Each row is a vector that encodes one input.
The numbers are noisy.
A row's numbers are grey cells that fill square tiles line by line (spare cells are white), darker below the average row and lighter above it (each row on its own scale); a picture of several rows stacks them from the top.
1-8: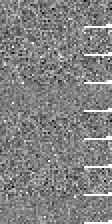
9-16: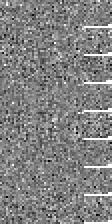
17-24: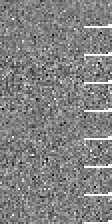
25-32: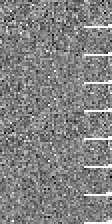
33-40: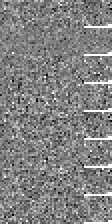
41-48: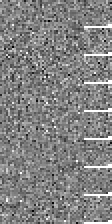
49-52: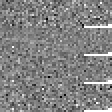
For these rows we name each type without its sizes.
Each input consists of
either a fixed value, or a point on each of two lines and a true/false value.
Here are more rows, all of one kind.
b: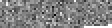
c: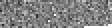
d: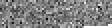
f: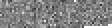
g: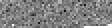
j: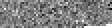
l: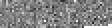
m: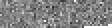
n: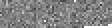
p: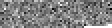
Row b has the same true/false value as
d and g.
